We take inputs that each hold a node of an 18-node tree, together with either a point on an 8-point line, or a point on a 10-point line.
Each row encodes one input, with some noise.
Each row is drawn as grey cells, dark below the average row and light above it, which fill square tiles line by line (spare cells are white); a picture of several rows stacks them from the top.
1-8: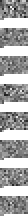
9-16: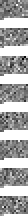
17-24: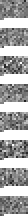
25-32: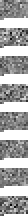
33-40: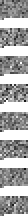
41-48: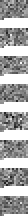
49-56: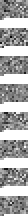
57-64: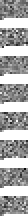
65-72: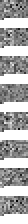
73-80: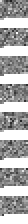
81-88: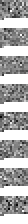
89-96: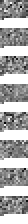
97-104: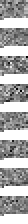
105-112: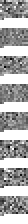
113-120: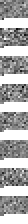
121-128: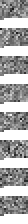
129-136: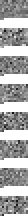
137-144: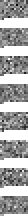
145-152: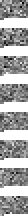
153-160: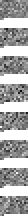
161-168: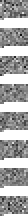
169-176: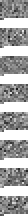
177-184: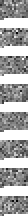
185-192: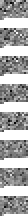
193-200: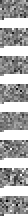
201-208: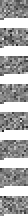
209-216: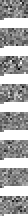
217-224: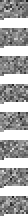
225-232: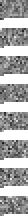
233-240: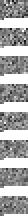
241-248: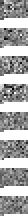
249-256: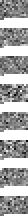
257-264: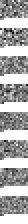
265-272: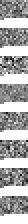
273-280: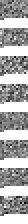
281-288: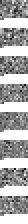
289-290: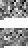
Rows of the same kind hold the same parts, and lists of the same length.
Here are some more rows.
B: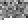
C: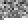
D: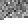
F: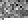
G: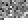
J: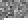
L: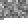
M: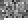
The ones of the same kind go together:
B, C, D, F, G, L
J, M

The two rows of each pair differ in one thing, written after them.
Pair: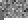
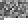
the node of the tree
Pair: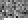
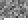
the place on the 8-point line
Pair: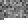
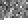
the place on the 8-point line
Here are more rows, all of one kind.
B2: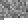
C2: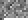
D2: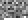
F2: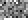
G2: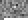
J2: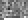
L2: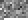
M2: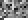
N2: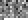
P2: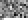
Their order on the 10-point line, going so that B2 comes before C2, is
N2, L2, M2, G2, P2, F2, B2, D2, J2, C2.
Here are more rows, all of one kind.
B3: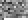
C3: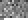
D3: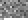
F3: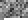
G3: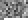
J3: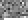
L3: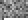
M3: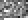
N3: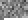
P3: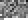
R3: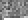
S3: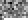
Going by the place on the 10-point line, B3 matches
J3, N3 and R3.
